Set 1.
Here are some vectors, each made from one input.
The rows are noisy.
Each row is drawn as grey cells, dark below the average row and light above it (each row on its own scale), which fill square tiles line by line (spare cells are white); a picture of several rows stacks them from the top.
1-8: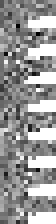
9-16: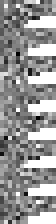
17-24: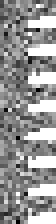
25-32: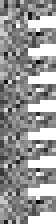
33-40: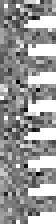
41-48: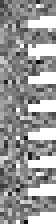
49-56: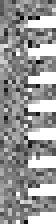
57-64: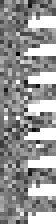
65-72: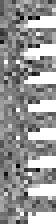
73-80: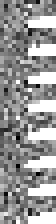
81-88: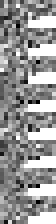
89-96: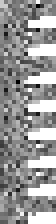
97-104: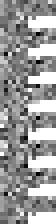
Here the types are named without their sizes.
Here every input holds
either a fixed value, or four true/false values.
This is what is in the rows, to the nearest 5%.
About 5% of them hold a fixed value. The rest hold four true/false values.
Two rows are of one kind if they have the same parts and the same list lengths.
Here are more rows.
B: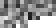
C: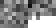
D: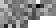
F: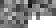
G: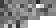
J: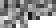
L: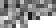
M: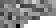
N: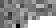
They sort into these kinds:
B, D, G, J, L, M, N
C, F

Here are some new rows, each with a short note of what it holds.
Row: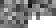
a fixed value
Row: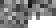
a fixed value
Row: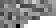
four true/false values
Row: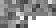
four true/false values
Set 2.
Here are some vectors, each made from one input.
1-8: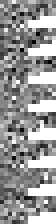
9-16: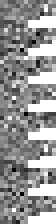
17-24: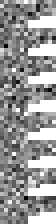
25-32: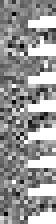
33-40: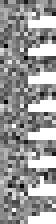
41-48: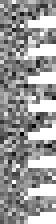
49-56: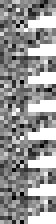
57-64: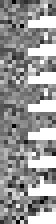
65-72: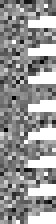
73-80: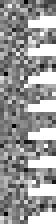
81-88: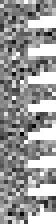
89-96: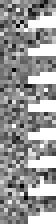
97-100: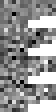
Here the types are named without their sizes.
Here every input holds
either a fixed value, or four true/false values.
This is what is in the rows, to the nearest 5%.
About 5% of them hold a fixed value. The rest hold four true/false values.
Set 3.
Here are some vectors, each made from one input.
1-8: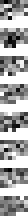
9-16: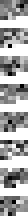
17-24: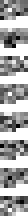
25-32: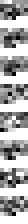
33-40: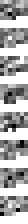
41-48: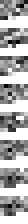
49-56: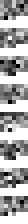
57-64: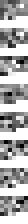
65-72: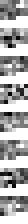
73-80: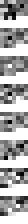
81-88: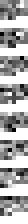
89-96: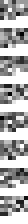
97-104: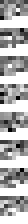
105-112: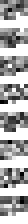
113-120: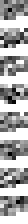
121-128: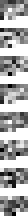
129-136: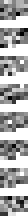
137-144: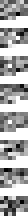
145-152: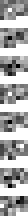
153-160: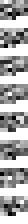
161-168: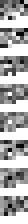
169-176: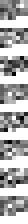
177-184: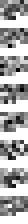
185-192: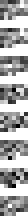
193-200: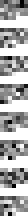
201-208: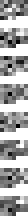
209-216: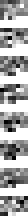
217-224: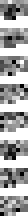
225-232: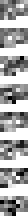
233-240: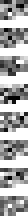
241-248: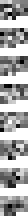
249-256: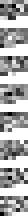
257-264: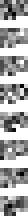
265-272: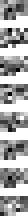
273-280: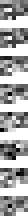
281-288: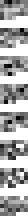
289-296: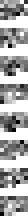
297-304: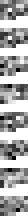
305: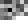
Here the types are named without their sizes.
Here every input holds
a point on a line.
